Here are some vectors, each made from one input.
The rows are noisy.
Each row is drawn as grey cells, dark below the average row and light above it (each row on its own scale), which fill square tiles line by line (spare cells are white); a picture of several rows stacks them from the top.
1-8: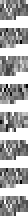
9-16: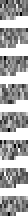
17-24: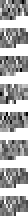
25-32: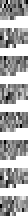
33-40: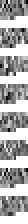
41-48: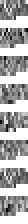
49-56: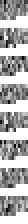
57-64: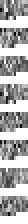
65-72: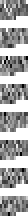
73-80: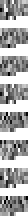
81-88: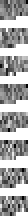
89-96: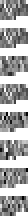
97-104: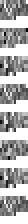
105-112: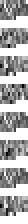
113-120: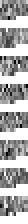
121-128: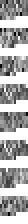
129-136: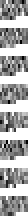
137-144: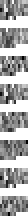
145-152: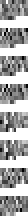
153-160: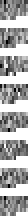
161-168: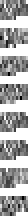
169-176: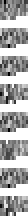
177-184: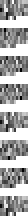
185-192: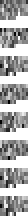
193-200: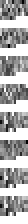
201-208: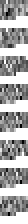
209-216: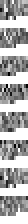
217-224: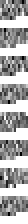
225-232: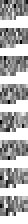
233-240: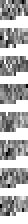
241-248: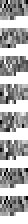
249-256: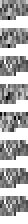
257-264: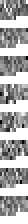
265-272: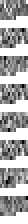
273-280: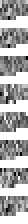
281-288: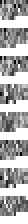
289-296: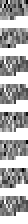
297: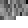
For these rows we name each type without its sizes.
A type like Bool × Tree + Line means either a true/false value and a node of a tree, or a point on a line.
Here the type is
Bool × Bool × Bool + Label.
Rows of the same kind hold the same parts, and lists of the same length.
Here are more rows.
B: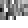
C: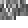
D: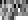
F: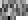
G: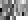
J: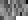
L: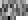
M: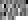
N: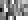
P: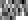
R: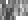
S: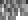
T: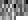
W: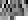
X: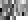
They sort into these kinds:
B, C, F, G, L, N, P, R, X
D, J, M, S, T, W

